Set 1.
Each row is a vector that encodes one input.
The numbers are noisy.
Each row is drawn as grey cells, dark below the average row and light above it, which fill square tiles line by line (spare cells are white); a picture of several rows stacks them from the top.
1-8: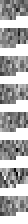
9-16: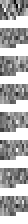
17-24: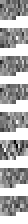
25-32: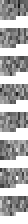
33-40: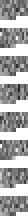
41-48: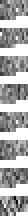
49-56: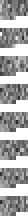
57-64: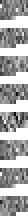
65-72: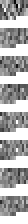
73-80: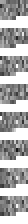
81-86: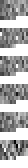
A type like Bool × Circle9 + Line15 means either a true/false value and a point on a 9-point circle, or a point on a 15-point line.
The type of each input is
List2(Line11).
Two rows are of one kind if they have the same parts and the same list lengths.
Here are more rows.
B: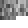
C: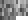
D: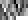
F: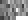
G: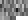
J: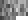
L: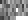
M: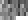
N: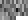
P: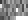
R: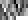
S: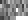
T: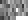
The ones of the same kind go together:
B, C, F, J, L, P, S, T
D, R
G, M, N

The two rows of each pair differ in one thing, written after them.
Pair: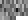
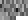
the place on the 11-point line in item 1 of the list
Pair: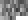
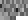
the place on the 11-point line in item 1 of the list
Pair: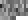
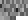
the place on the 11-point line in item 2 of the list
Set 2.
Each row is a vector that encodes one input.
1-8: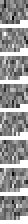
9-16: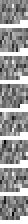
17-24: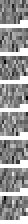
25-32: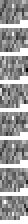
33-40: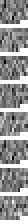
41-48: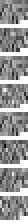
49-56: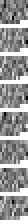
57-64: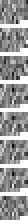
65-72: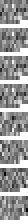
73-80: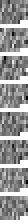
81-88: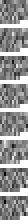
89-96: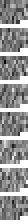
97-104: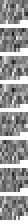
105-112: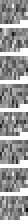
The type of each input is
Bool × Tree11.
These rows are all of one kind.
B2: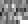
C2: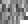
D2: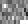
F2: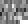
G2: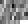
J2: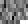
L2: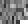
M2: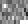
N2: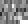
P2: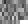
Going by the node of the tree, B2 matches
D2, F2, M2 and N2.
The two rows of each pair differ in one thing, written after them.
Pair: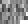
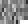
the node of the tree
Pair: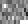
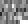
the true/false value
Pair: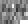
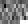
the node of the tree
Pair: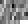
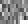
the true/false value
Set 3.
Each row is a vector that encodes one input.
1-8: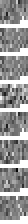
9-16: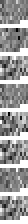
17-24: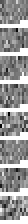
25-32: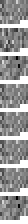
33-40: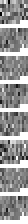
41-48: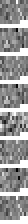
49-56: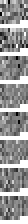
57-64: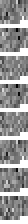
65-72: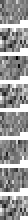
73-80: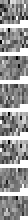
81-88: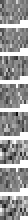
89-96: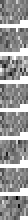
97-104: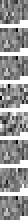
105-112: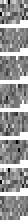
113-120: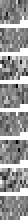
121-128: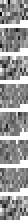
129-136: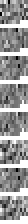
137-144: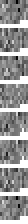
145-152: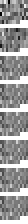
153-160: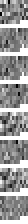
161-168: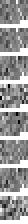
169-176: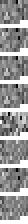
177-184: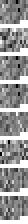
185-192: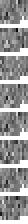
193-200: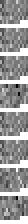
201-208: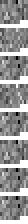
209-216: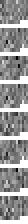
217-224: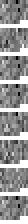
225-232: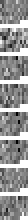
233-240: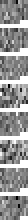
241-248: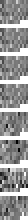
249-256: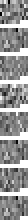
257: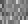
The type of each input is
Bool × Bool × Bool + Label4.
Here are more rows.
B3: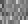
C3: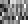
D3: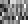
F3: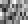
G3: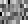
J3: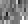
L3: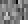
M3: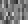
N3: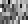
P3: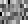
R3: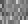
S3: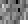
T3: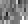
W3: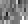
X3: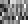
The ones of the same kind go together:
B3, J3, L3, M3, R3, S3, T3, W3
C3, D3, F3, G3, N3, P3, X3

